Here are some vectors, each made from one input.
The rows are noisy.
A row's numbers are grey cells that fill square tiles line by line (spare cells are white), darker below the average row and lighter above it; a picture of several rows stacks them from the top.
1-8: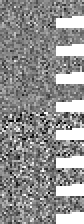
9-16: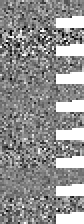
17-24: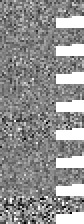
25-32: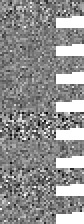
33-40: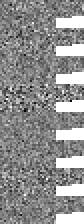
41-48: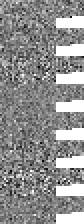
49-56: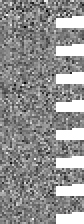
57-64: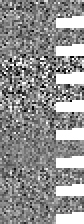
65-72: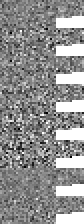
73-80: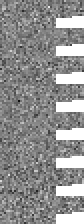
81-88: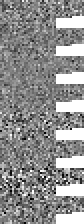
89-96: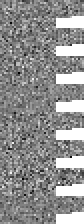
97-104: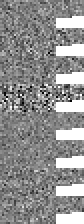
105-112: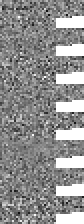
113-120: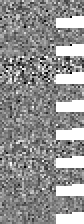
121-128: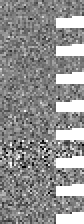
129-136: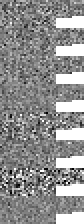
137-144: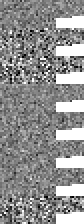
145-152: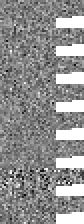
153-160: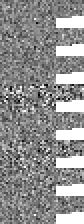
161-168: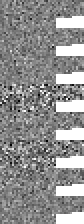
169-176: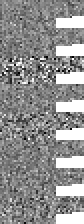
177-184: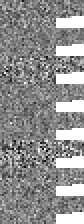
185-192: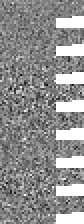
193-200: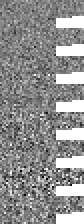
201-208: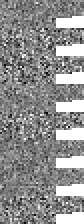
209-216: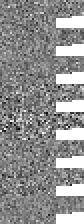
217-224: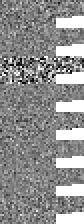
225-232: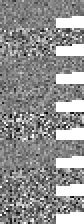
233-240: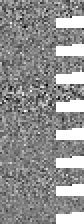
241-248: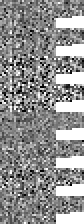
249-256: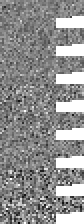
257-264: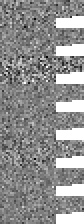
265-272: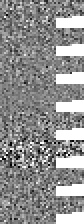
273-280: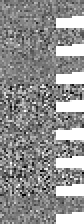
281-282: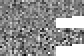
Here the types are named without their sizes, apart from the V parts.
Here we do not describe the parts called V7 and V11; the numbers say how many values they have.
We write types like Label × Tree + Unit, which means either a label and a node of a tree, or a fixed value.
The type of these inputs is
Bool × V11 + Circle × (Circle + V7) + Unit.
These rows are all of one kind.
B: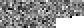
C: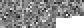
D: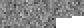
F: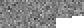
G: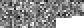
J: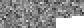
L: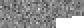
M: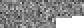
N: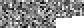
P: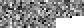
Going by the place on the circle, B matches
M and P.
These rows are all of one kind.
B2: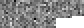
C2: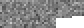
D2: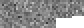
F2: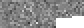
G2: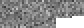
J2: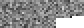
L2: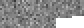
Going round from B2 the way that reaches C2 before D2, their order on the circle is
B2, F2, C2, J2, G2, D2, L2.
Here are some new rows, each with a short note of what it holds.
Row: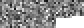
a point on each of two circles
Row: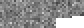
a point on a circle and a value of V7
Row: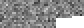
a point on each of two circles
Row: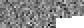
a fixed value
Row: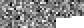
a point on each of two circles
